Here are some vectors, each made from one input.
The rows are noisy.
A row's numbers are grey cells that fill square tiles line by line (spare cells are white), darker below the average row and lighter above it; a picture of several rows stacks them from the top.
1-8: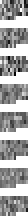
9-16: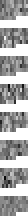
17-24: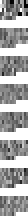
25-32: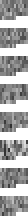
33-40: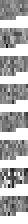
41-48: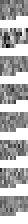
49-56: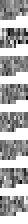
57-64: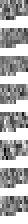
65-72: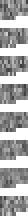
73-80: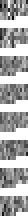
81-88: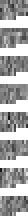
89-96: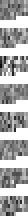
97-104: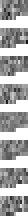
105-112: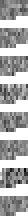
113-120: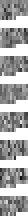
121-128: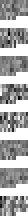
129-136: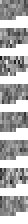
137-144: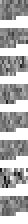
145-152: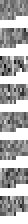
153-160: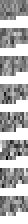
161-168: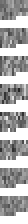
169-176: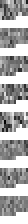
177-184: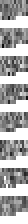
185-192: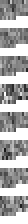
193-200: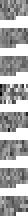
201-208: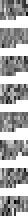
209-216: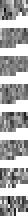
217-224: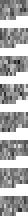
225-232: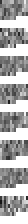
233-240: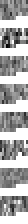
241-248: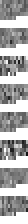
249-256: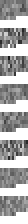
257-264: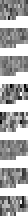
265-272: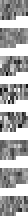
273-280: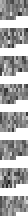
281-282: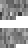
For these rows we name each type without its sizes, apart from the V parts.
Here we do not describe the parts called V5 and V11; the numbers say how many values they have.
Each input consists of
a true/false value, together with either a point on a line and a value of V11, or a value of V5.
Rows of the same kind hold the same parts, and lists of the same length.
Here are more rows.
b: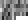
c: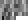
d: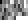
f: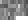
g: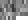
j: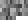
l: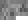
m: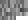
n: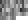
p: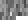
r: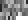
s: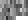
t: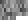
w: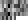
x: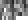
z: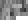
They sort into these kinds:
b, c, d, g, r
f, j, l, m, n, p, s, t, w, x, z

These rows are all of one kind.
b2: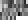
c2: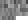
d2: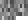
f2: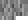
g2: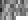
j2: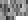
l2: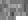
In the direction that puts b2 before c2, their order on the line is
b2, d2, g2, f2, j2, l2, c2.
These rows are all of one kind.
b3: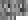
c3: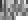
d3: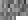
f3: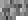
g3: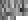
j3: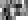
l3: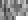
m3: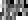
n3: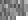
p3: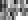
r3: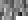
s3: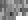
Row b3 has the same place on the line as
c3, j3, m3 and n3.
